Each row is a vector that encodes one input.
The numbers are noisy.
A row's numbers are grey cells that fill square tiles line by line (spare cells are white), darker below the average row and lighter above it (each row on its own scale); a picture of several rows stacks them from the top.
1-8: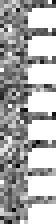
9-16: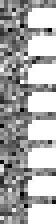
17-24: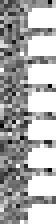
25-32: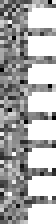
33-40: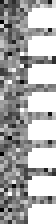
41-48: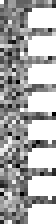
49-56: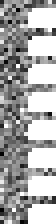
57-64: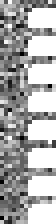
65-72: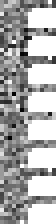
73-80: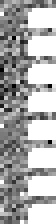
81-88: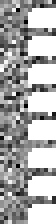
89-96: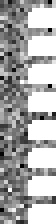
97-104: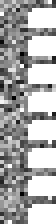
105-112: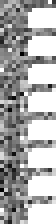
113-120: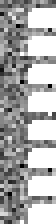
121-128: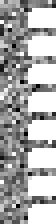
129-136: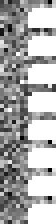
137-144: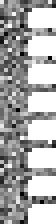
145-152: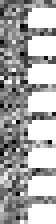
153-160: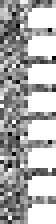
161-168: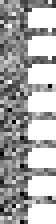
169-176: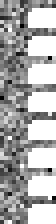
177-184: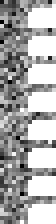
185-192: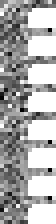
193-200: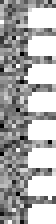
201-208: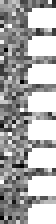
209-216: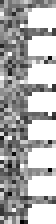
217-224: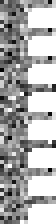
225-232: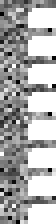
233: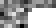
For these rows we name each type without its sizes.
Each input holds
two labels.
